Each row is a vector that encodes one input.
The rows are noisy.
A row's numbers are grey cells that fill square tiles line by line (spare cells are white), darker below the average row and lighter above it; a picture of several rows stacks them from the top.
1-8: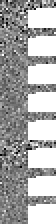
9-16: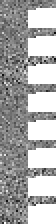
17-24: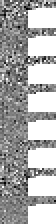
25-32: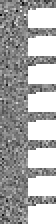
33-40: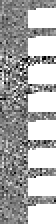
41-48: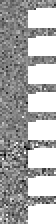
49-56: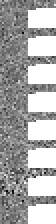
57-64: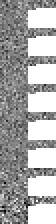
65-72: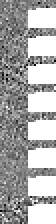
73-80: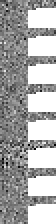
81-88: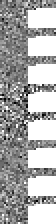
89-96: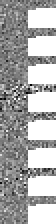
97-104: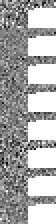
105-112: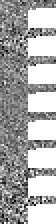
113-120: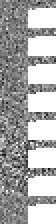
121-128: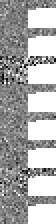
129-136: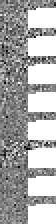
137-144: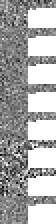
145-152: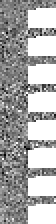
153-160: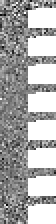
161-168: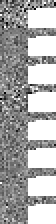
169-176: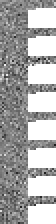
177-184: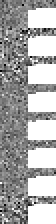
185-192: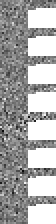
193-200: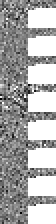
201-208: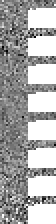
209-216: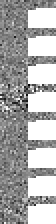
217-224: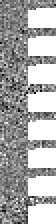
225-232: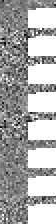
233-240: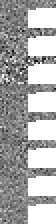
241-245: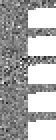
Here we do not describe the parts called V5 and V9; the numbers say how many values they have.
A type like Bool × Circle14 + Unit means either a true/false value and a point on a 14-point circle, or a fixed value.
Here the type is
Line6 + List3(Bool × V5) × V9.
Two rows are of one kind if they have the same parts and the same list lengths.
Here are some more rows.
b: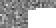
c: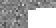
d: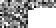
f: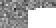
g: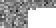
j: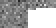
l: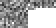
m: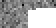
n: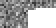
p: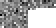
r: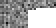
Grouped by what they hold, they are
b, f, j, r
c, l, n
d
g, p
m

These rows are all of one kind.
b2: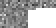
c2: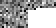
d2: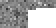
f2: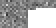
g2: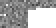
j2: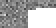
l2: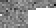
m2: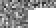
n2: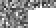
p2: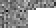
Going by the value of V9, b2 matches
c2, g2, m2 and n2.
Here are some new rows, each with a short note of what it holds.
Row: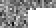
a value of V9, together with the empty list
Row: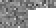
a value of V9, together with a list of three items
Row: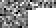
a point on a 6-point line
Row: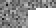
a value of V9, together with a list of one item
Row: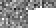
a value of V9, together with a list of three items
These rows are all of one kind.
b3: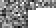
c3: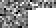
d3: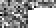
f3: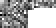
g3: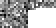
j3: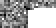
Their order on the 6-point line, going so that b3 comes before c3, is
b3, g3, j3, f3, d3, c3.
